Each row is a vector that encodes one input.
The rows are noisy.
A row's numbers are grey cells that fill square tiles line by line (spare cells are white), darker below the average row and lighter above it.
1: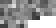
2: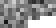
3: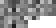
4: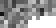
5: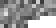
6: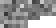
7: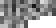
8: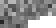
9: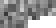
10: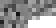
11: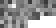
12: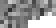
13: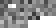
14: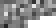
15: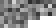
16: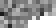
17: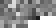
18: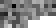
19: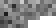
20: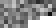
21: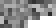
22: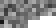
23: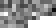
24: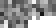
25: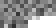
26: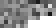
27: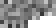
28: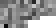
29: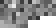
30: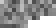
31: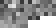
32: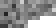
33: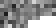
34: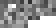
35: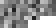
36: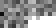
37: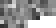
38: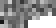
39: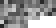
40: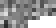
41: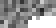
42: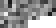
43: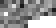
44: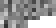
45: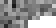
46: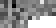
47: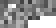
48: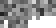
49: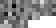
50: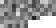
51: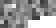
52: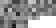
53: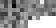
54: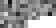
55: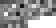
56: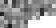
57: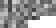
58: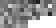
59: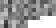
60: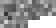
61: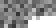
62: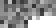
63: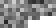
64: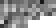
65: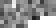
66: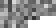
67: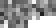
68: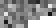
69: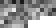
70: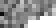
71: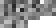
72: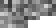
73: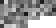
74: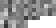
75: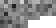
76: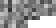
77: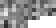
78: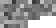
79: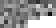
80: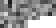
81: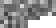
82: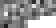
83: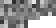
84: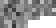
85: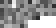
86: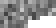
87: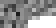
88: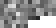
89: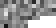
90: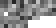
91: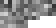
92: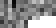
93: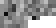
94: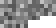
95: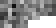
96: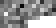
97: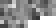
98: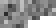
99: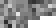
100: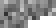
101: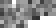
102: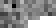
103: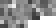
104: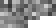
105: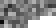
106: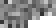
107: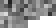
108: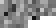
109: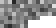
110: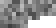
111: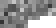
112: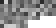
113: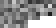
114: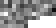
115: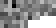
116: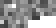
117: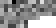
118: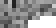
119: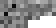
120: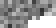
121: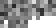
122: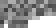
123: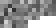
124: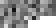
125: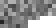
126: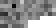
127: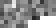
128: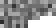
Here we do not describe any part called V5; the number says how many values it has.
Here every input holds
four true/false values, together with either a node of an 8-node tree, or a value of V5.
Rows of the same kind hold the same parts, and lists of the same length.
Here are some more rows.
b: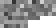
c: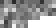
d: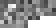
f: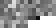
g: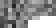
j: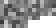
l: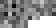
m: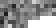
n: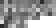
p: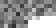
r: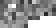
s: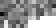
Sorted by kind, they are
b, g, j, l, m, p, s
c, d, f, n, r

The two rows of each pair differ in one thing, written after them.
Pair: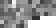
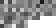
the value of V5
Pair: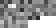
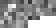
one of the four true/false values
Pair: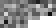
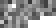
the value of V5
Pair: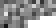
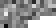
one of the four true/false values
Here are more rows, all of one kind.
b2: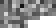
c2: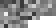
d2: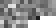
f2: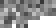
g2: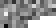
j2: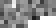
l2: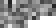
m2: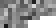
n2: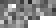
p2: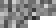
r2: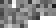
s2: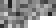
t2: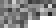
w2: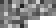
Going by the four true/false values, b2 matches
l2, r2, t2 and w2.
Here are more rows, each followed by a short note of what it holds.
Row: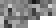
four true/false values and a value of V5
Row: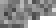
a node of an 8-node tree and four true/false values
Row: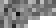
a node of an 8-node tree and four true/false values
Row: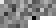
a node of an 8-node tree and four true/false values
